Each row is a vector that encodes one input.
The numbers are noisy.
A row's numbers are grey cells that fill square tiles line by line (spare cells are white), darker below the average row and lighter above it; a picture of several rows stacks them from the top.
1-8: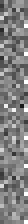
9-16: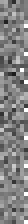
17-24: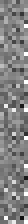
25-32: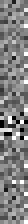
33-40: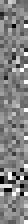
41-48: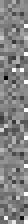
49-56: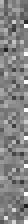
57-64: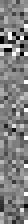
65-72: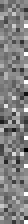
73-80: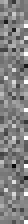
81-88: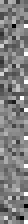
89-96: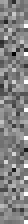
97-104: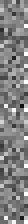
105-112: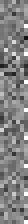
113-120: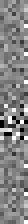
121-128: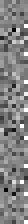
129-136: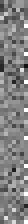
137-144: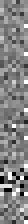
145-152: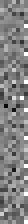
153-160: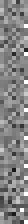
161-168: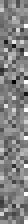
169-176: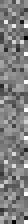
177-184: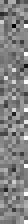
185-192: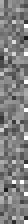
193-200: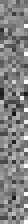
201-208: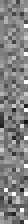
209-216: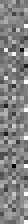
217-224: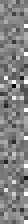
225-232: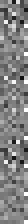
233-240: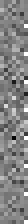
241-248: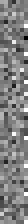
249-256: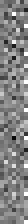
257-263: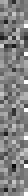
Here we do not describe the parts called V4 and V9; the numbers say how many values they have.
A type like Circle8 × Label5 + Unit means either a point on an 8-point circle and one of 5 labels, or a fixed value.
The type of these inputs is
(Bool × V9 + Tree7) × V4 + Unit.
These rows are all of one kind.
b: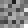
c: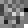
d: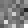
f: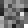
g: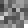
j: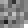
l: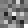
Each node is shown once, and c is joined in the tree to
d, g and j.
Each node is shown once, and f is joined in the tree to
g.
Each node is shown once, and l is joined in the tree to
d.
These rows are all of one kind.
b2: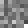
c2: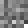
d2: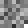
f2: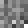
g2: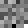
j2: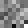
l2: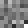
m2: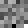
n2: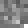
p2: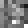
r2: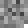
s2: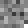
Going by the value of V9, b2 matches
d2, g2, m2 and r2.
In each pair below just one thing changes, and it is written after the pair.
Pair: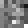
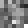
the value of V9
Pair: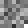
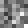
the true/false value
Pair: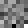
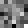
the true/false value
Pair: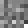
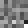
the value of V9
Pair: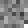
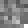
the true/false value
